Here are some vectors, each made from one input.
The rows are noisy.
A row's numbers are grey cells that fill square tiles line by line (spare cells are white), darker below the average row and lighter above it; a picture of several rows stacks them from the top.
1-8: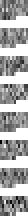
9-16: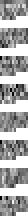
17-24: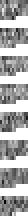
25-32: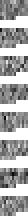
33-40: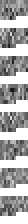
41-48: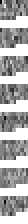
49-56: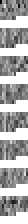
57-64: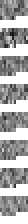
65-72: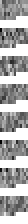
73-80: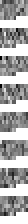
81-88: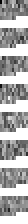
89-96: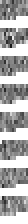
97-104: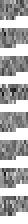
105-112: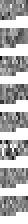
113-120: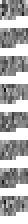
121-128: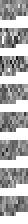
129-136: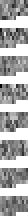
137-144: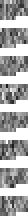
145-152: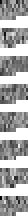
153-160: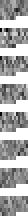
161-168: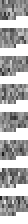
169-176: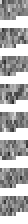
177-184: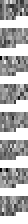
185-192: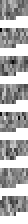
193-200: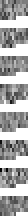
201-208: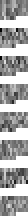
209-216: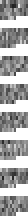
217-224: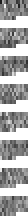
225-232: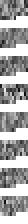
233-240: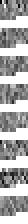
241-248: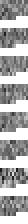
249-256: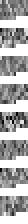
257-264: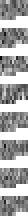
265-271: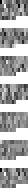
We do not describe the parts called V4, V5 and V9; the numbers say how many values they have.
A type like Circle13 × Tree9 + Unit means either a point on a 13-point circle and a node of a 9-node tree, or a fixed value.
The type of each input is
Bool × Line6 × V5 + (Tree7 + V9) × V4.
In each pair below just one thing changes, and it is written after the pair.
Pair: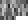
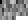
the true/false value
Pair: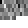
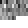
the value of V5
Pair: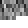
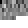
the place on the 6-point line
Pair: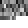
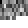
the value of V5
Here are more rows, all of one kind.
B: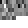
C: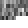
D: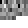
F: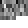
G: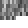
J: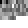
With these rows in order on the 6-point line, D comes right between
G and J.
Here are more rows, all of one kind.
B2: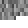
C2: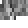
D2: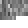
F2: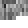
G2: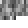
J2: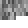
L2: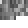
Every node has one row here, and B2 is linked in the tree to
F2.
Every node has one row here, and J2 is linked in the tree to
F2, G2 and L2.
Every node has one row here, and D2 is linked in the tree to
L2.
